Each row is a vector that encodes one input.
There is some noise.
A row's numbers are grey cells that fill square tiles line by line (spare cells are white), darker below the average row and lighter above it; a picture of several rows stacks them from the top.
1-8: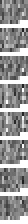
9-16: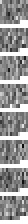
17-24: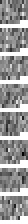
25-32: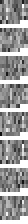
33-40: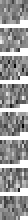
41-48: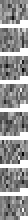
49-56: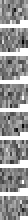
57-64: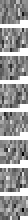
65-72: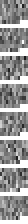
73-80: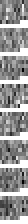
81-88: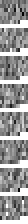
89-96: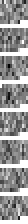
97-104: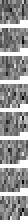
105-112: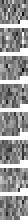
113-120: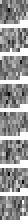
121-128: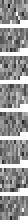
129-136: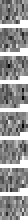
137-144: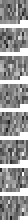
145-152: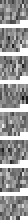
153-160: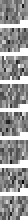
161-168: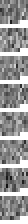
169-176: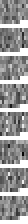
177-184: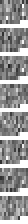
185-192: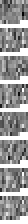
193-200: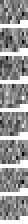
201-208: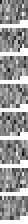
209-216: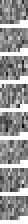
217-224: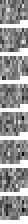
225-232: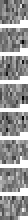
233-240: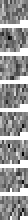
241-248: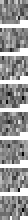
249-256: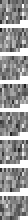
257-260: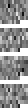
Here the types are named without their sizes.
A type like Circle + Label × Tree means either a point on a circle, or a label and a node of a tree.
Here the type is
(Circle × Circle + Unit) × Line.
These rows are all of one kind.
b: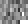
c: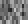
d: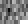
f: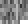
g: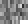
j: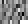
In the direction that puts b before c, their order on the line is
j, b, f, g, c, d.
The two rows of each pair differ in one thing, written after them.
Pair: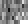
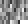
the place on the line
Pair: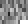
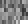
the place on one of the two circles
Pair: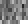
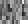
the place on one of the two circles
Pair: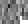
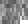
the place on one of the two circles
